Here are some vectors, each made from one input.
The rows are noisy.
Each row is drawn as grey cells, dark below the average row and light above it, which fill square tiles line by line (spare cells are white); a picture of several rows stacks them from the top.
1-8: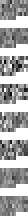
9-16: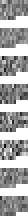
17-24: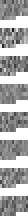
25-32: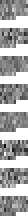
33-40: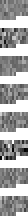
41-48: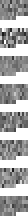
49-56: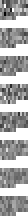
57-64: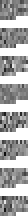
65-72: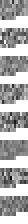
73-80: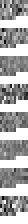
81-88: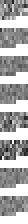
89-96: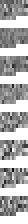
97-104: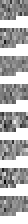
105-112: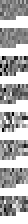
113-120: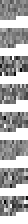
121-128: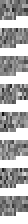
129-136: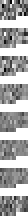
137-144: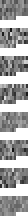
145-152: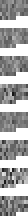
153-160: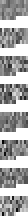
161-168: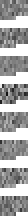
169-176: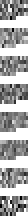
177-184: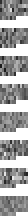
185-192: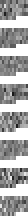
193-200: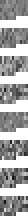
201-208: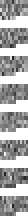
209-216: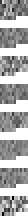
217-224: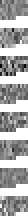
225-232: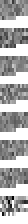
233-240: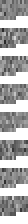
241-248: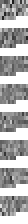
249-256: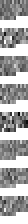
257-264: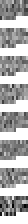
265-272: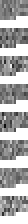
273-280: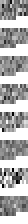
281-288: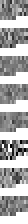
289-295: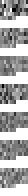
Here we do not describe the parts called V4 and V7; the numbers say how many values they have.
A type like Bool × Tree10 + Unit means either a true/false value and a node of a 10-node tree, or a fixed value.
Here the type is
(Bool × Circle6 + Unit) × (Unit + V4 × V7).
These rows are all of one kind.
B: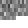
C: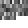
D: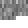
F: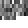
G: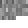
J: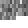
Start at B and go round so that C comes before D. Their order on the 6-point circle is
B, G, C, F, J, D.
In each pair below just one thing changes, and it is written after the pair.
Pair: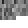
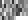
the place on the 6-point circle
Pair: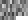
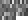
the place on the 6-point circle
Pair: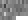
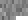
the place on the 6-point circle
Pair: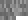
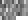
the place on the 6-point circle
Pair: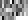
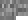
the true/false value
